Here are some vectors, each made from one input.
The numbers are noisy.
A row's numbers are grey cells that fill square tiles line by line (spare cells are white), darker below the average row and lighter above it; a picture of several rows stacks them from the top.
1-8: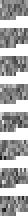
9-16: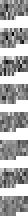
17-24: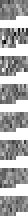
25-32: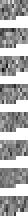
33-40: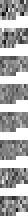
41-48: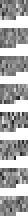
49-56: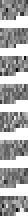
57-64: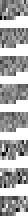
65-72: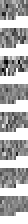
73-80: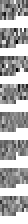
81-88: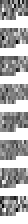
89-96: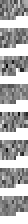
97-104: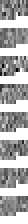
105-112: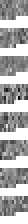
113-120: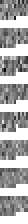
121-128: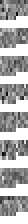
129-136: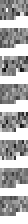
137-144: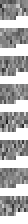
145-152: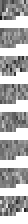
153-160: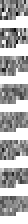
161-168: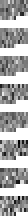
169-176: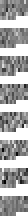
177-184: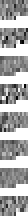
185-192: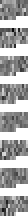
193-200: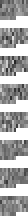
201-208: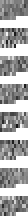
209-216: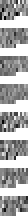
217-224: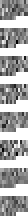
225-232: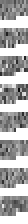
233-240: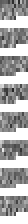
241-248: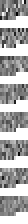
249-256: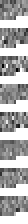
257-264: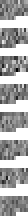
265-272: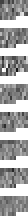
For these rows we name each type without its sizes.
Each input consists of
either a node of a tree, or three true/false values.
